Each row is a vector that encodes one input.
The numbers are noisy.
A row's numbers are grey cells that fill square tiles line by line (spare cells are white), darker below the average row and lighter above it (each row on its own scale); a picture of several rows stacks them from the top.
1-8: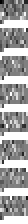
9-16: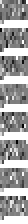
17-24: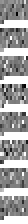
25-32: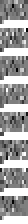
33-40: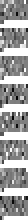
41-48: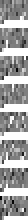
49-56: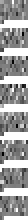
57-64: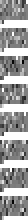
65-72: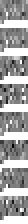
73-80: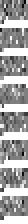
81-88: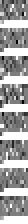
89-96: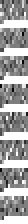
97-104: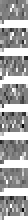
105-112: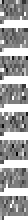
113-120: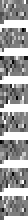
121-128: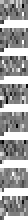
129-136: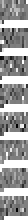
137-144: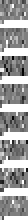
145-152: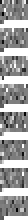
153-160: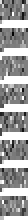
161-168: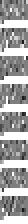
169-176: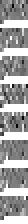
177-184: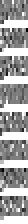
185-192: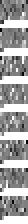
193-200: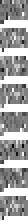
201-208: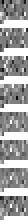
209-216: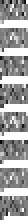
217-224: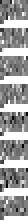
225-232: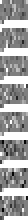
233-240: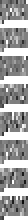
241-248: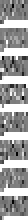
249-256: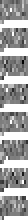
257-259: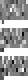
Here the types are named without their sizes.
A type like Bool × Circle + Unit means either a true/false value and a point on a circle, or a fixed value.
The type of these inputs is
Bool × Line × Line.
